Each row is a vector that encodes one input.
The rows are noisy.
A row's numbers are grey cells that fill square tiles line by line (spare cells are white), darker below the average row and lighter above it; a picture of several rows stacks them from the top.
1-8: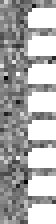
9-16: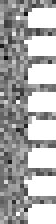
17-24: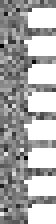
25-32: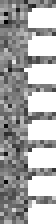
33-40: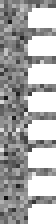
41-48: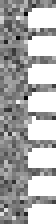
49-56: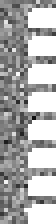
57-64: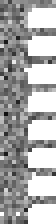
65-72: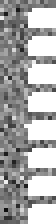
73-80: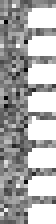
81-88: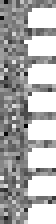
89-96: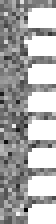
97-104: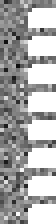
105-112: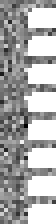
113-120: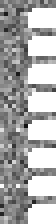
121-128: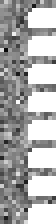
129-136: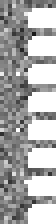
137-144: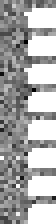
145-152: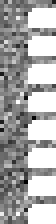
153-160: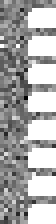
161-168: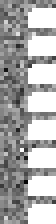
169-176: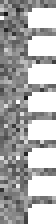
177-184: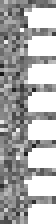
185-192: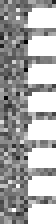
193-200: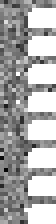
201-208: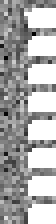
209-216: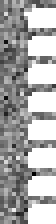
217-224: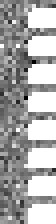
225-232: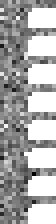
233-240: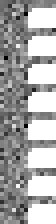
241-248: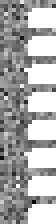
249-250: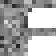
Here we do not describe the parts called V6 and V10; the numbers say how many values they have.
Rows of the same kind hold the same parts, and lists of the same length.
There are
2 kinds of row.
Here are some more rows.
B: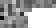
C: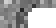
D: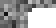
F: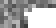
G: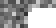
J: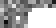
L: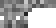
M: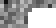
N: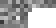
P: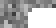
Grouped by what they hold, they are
B, D, J, M
C, F, G, L, N, P

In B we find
a node of a 12-node tree, a value of V6 and a value of V10.
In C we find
a node of a 12-node tree, four true/false values and a value of V10.
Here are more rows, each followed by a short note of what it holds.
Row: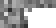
a node of a 12-node tree, four true/false values and a value of V10
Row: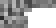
a node of a 12-node tree, a value of V6 and a value of V10
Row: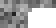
a node of a 12-node tree, a value of V6 and a value of V10
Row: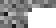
a node of a 12-node tree, four true/false values and a value of V10
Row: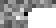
a node of a 12-node tree, a value of V6 and a value of V10
